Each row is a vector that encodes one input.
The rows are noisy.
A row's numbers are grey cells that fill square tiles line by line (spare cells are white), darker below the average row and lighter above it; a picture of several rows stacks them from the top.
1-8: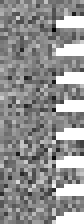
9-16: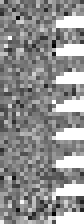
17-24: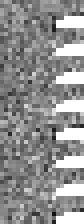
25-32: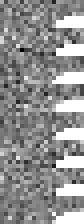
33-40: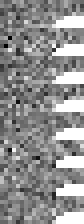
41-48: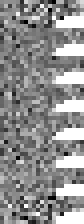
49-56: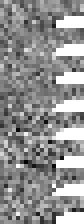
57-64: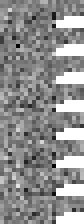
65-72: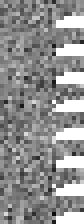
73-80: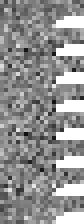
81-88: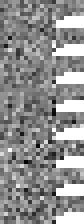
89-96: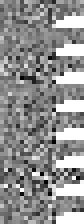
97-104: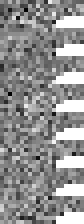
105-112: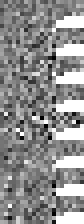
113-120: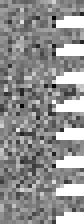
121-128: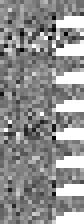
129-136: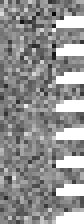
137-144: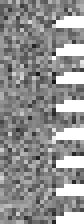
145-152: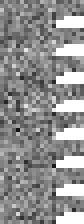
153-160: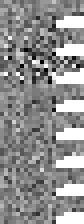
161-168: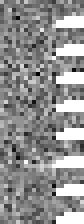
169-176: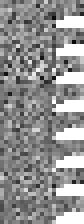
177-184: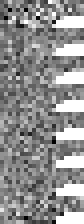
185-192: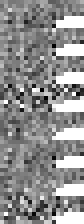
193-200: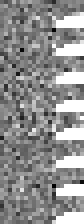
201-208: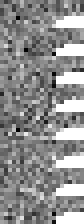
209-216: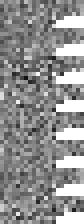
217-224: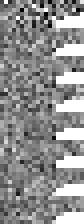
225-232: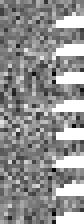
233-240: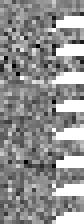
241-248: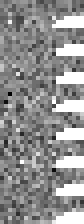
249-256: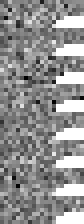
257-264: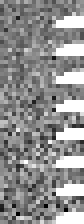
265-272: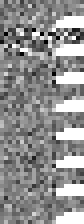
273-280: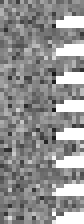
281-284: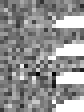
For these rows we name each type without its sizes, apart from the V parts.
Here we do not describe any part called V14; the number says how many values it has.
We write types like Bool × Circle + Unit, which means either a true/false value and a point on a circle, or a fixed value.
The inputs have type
List(Bool × V14).
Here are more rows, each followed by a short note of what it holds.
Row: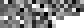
the empty list
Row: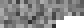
a list of one item
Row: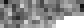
a list of two items
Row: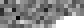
a list of two items
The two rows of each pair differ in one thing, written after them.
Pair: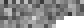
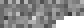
the value of V14 in item 2 of the list
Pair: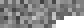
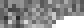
the true/false value in item 1 of the list
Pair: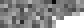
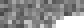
the value of V14 in item 2 of the list
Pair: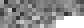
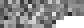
the value of V14 in item 1 of the list
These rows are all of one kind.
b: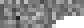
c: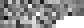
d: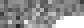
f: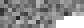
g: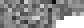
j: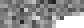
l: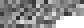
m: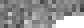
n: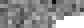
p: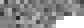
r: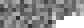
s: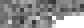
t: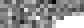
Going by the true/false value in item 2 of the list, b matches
r and s.
